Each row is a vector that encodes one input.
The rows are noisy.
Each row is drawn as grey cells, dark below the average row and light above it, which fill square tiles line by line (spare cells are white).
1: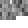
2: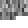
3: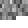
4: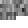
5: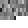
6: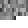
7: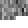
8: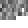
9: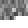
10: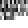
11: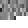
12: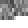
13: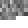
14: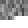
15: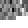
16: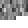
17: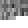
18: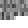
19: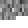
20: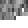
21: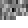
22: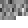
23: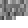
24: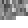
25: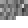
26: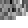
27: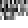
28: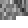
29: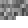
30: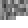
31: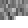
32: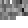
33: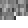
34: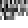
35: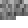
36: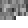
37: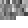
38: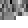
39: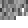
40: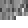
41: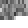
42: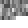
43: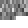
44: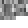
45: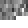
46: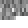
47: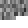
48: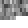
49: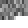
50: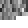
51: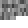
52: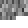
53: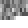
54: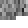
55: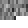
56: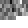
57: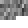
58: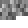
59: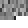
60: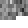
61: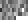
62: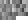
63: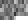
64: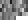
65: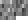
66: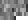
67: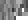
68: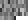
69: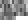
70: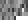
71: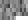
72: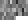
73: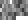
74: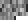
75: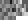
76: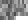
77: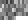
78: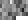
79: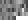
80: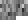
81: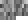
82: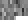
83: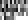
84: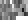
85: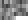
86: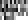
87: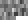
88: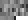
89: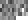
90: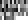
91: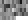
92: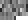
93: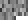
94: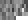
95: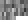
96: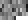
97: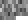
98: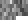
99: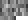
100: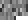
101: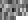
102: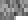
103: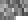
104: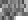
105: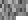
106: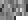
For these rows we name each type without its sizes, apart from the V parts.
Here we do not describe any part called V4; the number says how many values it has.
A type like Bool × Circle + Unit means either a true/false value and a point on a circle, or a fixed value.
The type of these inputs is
List(Bool × V4).
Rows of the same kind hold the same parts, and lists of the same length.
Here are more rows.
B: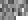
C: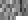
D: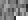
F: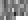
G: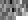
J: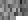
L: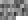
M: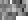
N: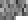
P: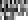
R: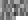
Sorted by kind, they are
B, D, G
C, F, J, L, M, N, R
P

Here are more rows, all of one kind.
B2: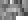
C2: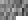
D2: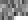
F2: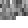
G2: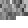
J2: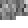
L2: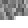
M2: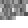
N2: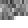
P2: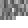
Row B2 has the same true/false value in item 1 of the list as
C2, F2, G2 and J2.
